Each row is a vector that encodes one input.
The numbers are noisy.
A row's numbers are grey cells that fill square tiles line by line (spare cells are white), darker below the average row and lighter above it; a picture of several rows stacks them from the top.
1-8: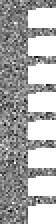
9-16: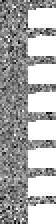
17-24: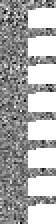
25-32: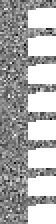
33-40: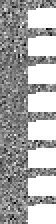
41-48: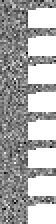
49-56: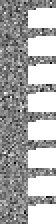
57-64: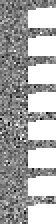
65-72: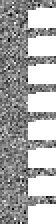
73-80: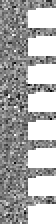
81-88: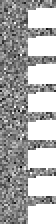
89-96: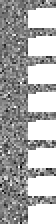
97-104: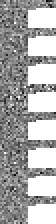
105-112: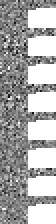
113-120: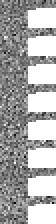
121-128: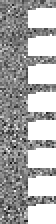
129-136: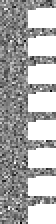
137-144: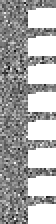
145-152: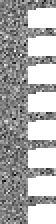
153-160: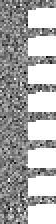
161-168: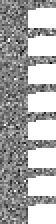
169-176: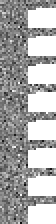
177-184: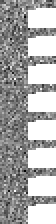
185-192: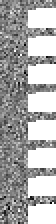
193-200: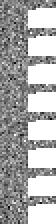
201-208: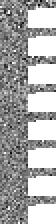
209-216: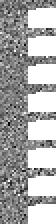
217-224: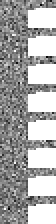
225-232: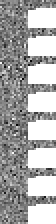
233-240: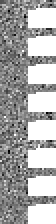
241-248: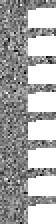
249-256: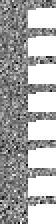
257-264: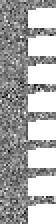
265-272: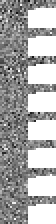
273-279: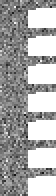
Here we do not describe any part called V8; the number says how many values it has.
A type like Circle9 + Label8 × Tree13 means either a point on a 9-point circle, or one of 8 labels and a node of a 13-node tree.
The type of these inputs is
(Bool × Circle9 + V8) × List2(Circle6).
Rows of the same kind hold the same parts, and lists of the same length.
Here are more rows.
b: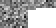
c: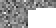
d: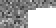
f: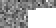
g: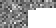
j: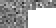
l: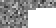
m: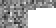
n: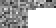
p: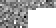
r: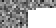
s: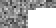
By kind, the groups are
b, p
c
d
f, l, m
g, j, r
n, s

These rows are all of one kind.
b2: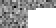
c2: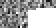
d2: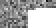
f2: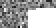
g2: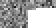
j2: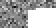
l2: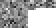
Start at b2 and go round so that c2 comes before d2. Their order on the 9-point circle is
b2, c2, g2, l2, f2, d2, j2.
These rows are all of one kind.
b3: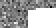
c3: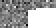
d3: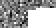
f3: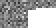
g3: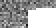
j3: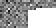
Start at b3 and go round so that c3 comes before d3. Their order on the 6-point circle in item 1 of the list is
b3, j3, c3, d3, f3, g3.
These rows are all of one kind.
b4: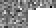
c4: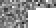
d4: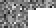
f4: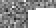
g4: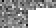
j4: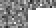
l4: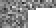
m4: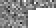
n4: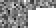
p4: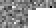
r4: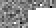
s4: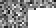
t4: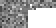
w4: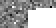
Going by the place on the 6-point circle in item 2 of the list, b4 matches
d4, g4 and n4.
